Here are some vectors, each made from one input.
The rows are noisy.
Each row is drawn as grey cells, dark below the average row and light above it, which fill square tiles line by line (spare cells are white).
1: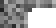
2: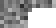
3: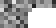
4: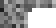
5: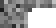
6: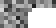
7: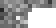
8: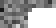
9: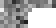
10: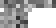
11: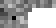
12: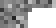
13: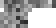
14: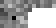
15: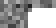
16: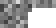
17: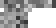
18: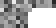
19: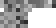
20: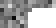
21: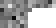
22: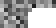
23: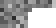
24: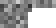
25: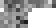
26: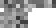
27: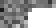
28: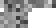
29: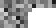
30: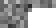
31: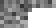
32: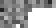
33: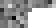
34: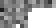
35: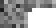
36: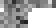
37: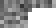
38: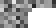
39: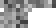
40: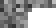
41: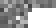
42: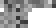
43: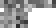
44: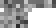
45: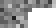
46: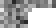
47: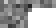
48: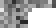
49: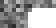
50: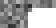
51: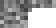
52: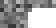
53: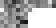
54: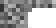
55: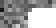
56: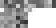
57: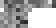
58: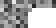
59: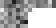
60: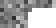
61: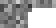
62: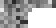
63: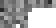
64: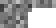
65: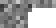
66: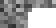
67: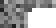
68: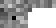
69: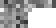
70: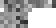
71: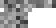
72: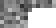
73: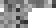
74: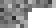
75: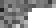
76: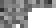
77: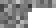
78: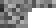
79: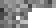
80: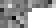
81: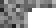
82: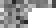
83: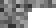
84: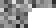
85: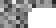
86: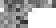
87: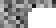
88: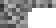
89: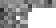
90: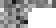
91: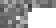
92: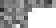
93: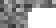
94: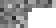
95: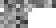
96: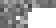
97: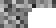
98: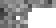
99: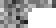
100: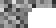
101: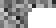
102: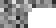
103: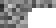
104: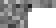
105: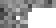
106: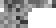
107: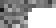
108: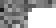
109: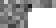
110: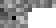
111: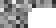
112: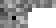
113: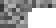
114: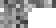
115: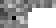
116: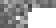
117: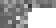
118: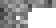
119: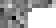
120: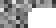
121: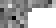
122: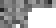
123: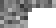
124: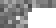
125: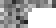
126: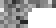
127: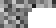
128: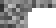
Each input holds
either a point on a 6-point line and a true/false value, or a point on a 13-point line.
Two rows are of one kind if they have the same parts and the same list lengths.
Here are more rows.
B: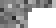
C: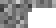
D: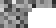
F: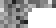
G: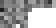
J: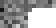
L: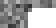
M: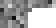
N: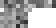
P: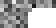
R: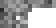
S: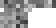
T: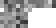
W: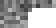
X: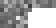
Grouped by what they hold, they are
B, C, G, J, L, M, R, W, X
D, F, N, P, S, T

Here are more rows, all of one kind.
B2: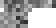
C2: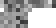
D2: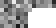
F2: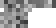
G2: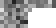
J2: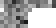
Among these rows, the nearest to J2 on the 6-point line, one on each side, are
B2 and G2.
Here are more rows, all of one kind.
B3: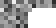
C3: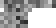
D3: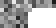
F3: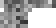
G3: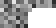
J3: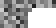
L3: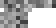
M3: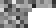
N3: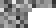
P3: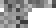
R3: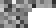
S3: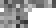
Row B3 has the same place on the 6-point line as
G3, L3 and N3.
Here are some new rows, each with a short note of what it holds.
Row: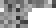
a point on a 6-point line and a true/false value
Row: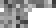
a point on a 6-point line and a true/false value
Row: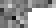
a point on a 13-point line
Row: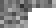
a point on a 13-point line
